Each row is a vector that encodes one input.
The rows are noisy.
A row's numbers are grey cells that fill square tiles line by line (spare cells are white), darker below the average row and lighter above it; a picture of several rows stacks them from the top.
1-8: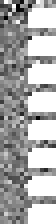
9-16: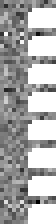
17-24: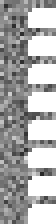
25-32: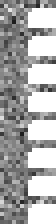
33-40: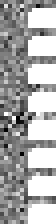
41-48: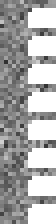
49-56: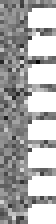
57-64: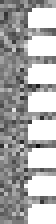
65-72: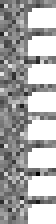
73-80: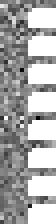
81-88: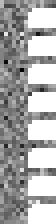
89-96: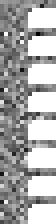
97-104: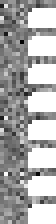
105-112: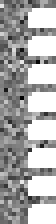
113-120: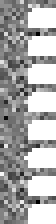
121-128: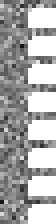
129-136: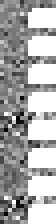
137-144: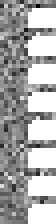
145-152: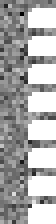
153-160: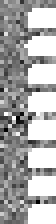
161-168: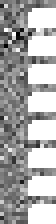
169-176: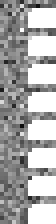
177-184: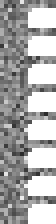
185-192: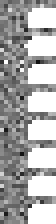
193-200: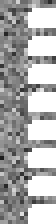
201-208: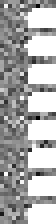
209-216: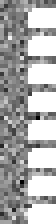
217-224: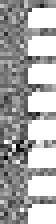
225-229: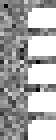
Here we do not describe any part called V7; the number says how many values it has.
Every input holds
a list of up to three items, each a true/false value and a value of V7.
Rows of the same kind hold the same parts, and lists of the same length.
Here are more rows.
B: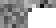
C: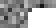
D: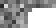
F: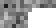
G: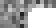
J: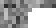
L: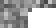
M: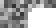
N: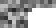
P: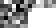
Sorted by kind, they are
B, F, G, J, L, M
C, N
D
P

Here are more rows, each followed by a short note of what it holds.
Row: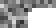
a list of two items
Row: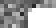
a list of two items
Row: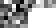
the empty list
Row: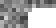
a list of three items
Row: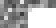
a list of three items
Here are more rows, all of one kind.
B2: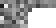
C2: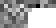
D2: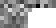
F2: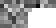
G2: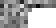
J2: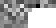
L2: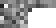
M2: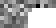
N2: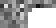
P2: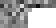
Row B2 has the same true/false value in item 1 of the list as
F2 and L2.
